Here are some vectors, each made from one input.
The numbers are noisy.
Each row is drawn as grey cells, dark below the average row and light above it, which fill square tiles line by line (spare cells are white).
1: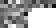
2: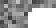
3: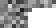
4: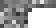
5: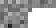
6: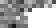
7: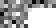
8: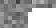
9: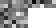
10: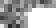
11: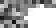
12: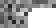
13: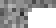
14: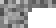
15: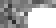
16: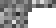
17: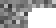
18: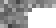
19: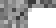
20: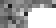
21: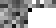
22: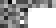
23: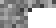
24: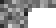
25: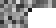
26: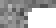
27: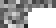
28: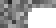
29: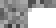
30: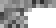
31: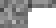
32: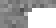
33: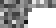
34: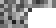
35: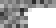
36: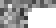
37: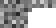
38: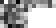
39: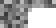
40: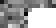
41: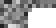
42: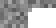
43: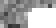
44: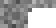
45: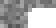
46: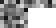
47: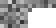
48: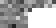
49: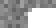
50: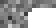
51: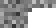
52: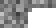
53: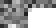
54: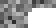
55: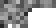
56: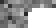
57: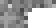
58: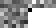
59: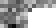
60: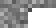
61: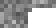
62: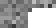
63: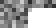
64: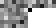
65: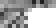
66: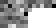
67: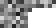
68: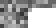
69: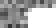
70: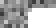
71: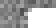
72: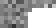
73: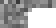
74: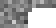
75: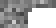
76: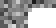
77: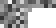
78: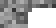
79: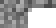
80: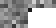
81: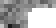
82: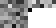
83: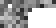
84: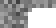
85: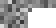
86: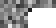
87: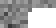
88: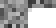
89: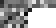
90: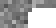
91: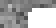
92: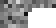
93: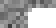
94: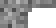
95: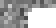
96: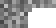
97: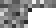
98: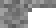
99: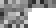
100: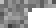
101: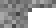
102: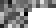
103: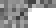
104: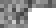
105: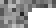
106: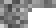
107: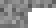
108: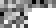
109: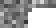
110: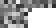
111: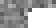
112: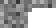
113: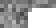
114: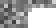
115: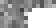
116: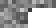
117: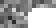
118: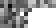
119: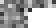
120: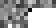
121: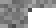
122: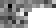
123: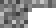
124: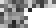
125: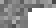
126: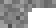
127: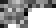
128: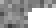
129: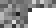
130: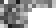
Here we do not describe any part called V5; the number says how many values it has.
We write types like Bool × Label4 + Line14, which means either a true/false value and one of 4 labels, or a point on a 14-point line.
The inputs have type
(Bool × Bool × Bool + V5) × V5 + Line8.
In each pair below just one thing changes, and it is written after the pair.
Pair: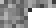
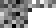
the value of V5
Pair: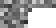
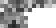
the value of V5
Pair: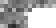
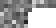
one of the three true/false values
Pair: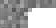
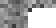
one of the three true/false values
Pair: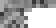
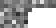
the value of V5
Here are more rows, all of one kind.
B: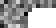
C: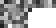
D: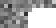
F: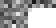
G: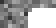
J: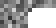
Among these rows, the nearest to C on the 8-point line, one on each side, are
F and G.
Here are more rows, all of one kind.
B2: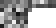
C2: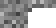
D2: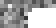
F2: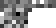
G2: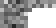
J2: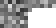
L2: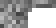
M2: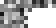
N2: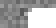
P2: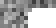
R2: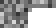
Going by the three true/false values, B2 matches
C2, F2 and P2.
